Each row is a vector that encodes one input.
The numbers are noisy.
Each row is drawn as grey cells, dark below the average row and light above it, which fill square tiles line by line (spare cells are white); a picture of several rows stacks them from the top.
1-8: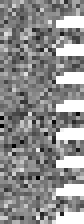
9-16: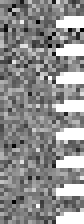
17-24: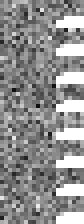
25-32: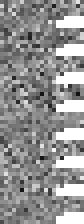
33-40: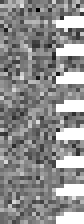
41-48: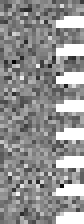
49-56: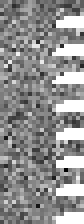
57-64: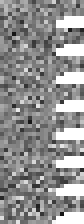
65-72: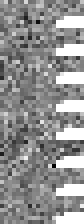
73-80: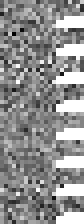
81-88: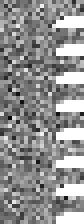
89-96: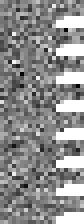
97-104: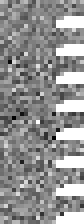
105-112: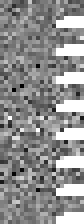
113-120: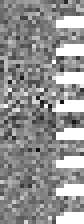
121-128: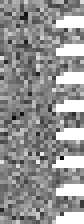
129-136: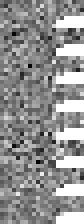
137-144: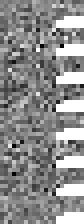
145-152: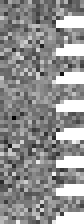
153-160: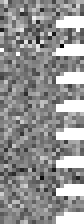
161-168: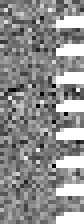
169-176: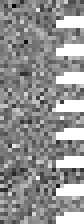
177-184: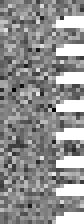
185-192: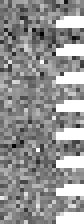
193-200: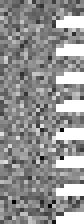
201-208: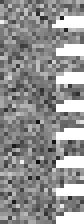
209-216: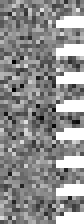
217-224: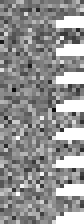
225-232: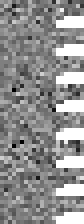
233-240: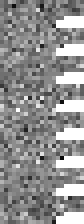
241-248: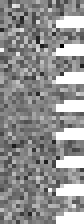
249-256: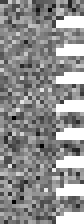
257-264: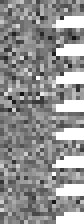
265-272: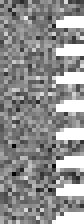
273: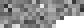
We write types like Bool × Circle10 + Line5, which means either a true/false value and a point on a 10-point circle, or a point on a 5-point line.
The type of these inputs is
(Circle6 + Unit) × Tree11 + Tree7 + Tree14.
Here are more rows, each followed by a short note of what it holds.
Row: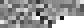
a node of a 7-node tree
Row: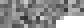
a point on a 6-point circle and a node of an 11-node tree
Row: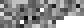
a point on a 6-point circle and a node of an 11-node tree
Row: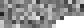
a node of a 7-node tree
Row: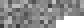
a point on a 6-point circle and a node of an 11-node tree
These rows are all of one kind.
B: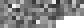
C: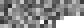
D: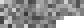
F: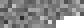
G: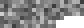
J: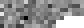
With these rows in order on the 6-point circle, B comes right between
F and J.
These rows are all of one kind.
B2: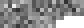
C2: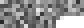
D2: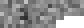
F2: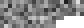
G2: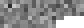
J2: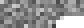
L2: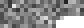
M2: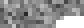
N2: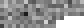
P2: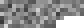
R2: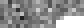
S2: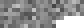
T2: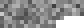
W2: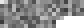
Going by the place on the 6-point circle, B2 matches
D2, F2, G2 and N2.
